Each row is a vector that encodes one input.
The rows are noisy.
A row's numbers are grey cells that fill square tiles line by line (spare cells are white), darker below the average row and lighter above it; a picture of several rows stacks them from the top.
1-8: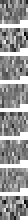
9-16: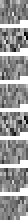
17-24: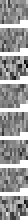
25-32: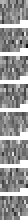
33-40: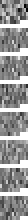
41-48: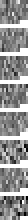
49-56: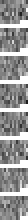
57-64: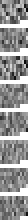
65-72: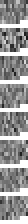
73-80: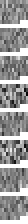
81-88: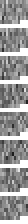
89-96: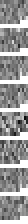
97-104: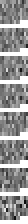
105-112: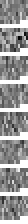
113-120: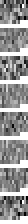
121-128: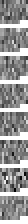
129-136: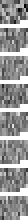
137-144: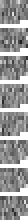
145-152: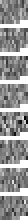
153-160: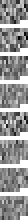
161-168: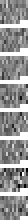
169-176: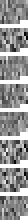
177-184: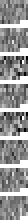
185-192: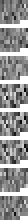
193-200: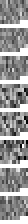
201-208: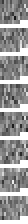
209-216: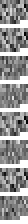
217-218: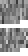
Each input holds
either a point on a 4-point line, or a list of up to two items, each a point on a 5-point line and a true/false value.
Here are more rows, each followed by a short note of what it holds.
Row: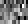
the empty list
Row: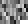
a point on a 4-point line
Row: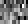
the empty list
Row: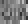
a list of one item
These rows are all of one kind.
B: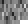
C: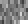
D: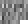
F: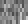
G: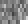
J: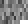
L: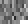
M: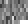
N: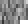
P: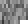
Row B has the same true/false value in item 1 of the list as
J, L and M.
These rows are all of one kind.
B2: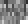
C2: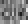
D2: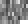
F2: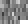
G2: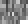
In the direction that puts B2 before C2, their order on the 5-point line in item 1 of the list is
B2, G2, D2, F2, C2.
